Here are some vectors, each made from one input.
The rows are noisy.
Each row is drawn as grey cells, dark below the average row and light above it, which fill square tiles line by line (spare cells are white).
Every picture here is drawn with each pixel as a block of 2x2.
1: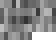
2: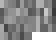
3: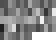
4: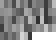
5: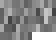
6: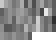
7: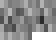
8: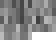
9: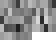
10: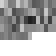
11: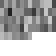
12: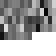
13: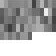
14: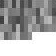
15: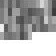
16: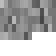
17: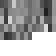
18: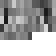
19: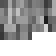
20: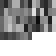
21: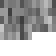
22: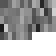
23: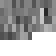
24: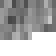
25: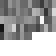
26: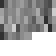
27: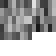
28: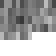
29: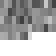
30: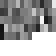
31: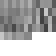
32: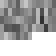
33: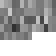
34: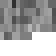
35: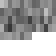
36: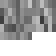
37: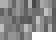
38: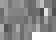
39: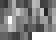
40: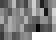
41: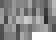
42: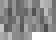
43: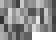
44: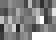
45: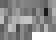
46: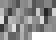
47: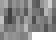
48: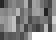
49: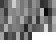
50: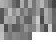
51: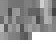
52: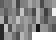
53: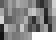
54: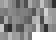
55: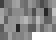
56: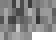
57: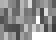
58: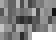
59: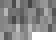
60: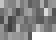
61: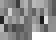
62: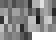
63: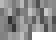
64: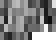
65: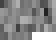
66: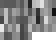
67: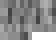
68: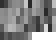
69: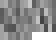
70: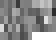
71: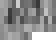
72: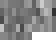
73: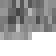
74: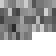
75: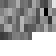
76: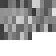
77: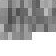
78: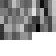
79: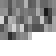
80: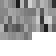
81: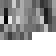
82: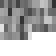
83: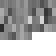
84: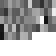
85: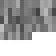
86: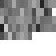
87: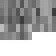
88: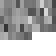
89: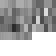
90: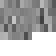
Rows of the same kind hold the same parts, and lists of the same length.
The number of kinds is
2.
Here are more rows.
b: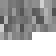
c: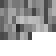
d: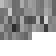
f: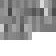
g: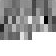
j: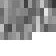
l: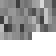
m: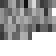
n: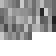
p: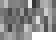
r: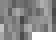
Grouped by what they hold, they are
b, d, f, j, l, n, p, r
c, g, m

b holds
one of 7 labels and a point on a 6-point line.
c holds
two labels (each one of 7).
